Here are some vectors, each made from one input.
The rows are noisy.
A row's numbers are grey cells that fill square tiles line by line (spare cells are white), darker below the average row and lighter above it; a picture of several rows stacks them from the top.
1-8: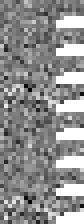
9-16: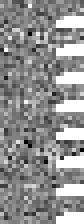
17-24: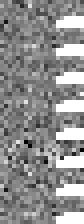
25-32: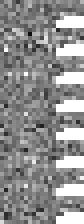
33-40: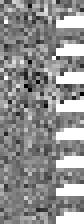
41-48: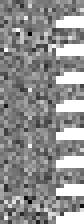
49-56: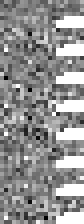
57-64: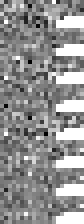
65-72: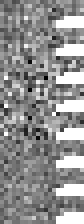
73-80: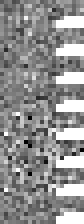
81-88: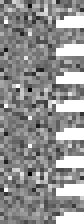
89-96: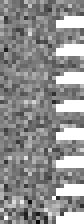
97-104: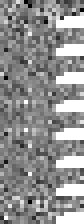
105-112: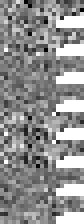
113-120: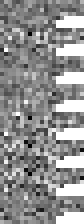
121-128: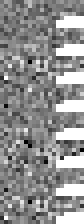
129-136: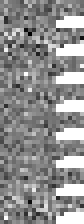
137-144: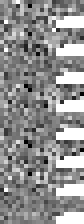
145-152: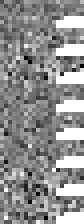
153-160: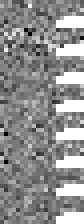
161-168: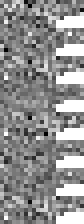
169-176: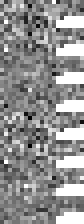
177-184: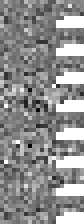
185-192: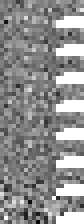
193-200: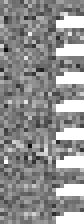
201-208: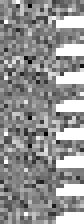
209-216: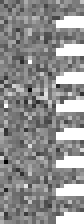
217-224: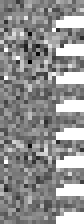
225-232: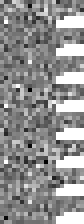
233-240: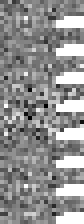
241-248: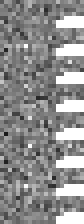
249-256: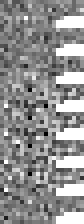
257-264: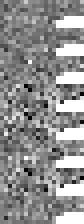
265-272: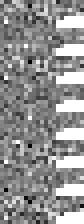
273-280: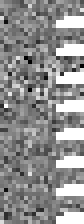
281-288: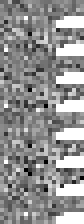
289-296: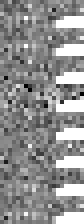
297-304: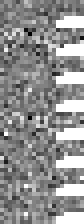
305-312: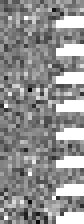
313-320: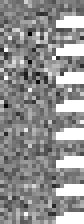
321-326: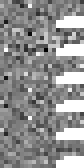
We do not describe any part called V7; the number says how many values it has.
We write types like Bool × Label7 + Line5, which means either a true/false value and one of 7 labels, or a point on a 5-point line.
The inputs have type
(Circle11 + Line10) × Line10 + V7.
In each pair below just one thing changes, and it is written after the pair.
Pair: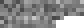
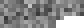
the place on the 10-point line
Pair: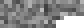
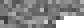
the place on the 11-point circle
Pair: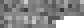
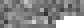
the place on the 10-point line
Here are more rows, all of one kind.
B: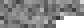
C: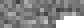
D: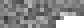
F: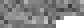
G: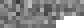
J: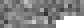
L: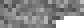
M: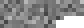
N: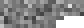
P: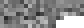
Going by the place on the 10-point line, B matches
F and M.
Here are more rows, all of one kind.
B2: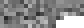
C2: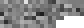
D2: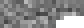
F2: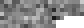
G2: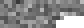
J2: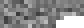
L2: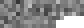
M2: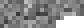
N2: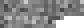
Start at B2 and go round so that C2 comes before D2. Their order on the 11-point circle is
B2, G2, F2, L2, M2, N2, C2, D2, J2.
